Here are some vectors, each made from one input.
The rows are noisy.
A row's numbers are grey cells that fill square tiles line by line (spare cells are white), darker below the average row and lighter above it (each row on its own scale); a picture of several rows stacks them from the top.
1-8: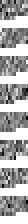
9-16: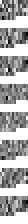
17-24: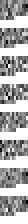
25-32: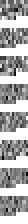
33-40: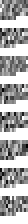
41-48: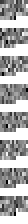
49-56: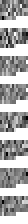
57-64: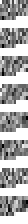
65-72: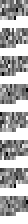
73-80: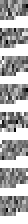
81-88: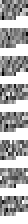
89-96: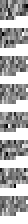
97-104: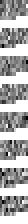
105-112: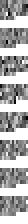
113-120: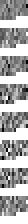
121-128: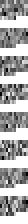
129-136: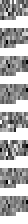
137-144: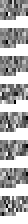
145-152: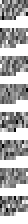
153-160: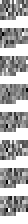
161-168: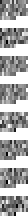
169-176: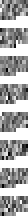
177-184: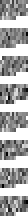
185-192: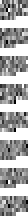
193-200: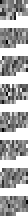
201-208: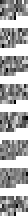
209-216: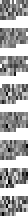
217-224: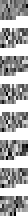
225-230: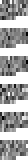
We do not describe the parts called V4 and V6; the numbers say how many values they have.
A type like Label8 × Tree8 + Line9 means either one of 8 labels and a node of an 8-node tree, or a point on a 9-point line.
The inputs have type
(Bool × V6 × V6 + Line9 × Tree9) × V4.
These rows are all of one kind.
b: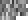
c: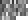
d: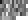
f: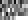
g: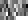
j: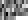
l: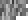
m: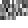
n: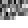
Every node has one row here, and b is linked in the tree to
m.
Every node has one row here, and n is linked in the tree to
f.
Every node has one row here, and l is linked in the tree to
j.
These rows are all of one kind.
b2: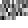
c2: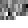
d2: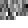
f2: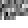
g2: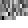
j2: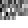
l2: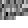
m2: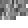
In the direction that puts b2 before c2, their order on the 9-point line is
m2, d2, f2, l2, b2, c2, g2, j2.
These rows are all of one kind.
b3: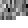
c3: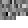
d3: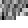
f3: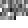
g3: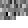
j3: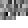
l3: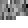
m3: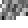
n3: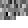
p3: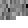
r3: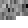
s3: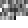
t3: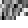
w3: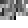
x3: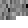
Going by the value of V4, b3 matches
l3, p3, r3 and x3.
